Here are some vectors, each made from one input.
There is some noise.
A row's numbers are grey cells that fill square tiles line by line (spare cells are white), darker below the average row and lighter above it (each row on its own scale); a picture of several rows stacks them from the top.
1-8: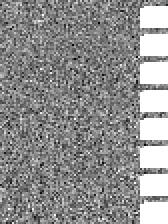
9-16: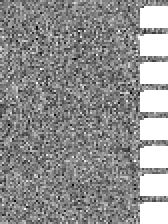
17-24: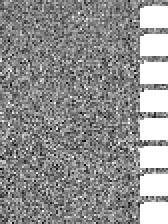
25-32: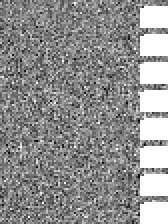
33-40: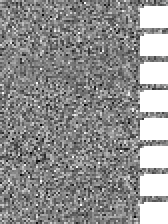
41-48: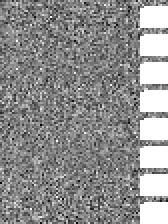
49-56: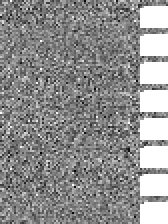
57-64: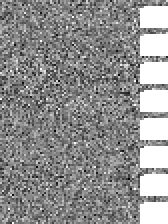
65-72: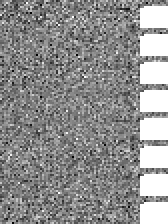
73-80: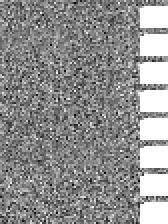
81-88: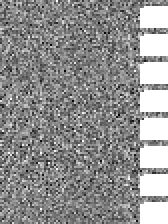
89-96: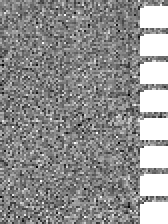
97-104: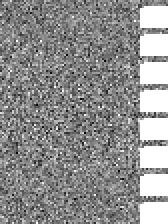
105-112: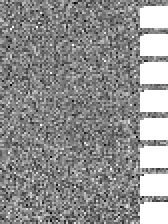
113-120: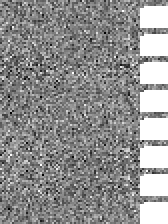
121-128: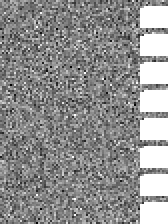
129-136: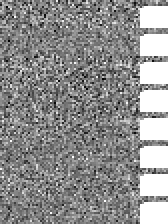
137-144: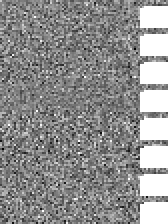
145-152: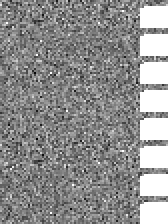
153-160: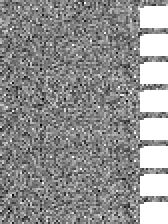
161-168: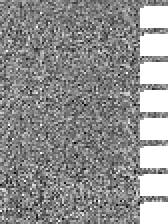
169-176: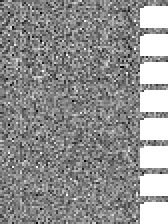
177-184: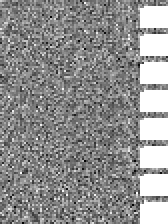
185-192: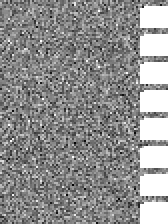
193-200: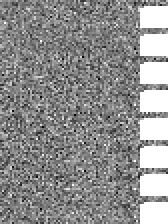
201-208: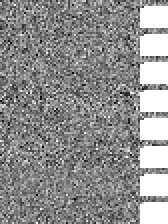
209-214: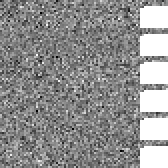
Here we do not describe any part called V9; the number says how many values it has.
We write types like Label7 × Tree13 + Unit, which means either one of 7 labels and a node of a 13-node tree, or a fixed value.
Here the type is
Bool × (Label6 × (Line5 + Tree8) + V9).
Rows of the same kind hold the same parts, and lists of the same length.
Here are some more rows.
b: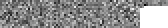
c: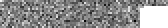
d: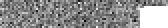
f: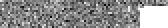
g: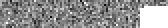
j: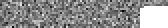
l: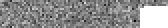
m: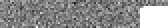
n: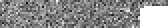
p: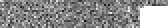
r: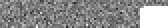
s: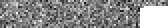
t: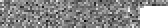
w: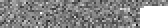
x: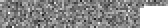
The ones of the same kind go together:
b, d, l, w
c, f, m, r, s
g, j, n, p, t, x

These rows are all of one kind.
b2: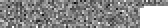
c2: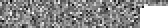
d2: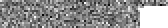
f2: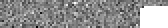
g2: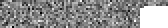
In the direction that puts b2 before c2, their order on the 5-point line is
b2, g2, d2, c2, f2.
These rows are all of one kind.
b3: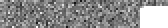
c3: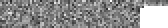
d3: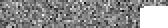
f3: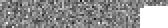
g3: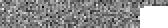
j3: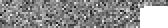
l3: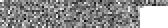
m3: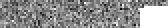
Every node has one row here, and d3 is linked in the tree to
g3 and j3.
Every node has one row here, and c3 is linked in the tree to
g3 and m3.
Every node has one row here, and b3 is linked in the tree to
f3 and g3.
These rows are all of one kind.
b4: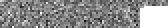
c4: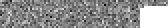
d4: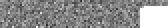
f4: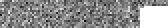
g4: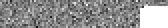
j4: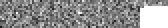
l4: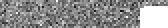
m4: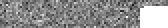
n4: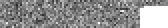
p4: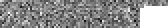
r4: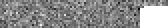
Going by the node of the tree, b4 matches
m4, p4 and r4.
